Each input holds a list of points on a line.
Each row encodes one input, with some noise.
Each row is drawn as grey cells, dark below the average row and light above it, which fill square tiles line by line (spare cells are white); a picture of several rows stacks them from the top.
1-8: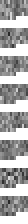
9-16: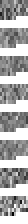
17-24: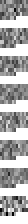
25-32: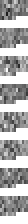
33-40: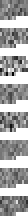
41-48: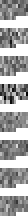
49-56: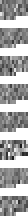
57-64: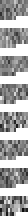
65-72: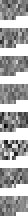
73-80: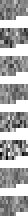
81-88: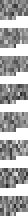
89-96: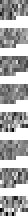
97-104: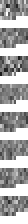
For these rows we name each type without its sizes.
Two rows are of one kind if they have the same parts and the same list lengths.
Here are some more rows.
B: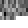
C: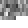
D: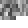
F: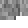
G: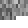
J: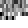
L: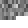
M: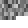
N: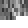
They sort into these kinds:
B, L, M, N
C, D, F, G
J

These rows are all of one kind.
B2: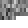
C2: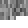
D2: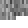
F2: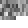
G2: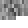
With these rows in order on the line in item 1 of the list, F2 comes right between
B2 and G2.
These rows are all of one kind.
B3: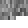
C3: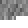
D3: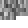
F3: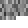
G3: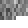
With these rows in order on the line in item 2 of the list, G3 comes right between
C3 and F3.
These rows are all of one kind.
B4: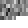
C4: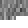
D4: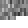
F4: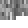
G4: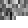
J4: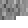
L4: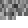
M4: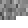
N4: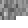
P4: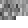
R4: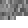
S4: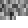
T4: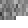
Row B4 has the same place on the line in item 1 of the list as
J4 and N4.
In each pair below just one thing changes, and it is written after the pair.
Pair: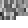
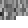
the place on the line in item 1 of the list
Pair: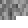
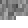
the place on the line in item 1 of the list
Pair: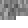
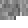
the place on the line in item 2 of the list
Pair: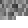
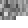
the place on the line in item 1 of the list
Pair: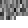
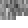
the place on the line in item 1 of the list
